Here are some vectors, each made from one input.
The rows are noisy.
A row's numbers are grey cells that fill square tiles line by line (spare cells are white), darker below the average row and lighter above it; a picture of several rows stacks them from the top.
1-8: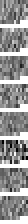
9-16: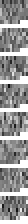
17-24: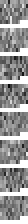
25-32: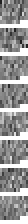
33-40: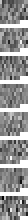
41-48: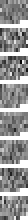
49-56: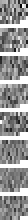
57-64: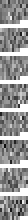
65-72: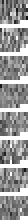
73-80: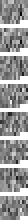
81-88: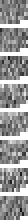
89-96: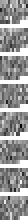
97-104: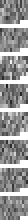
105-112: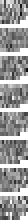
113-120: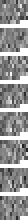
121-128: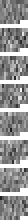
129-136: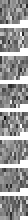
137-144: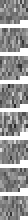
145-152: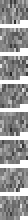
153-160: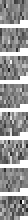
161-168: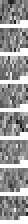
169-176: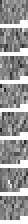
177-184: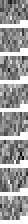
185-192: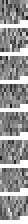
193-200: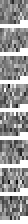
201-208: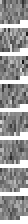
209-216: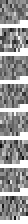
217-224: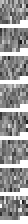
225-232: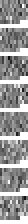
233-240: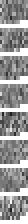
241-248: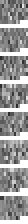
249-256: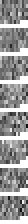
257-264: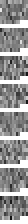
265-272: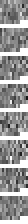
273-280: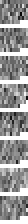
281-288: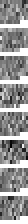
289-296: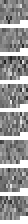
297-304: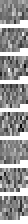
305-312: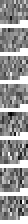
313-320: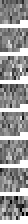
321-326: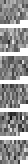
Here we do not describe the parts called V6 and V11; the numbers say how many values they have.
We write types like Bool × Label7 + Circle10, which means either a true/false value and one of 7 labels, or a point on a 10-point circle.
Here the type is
Label5 × Label5 × (Unit + V6 × V11).
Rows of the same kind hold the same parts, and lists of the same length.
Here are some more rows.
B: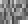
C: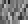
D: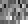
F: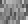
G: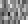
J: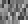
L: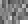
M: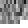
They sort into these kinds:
B, C, D, J, L
F, G, M

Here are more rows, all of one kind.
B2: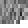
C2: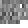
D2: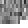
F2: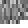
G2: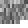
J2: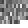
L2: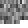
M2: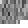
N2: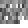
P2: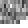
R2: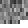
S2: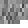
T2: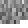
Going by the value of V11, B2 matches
C2, J2 and R2.
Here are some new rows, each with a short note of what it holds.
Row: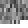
two labels (each one of 5), a value of V6 and a value of V11
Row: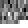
two labels (each one of 5)
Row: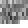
two labels (each one of 5), a value of V6 and a value of V11
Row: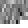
two labels (each one of 5), a value of V6 and a value of V11
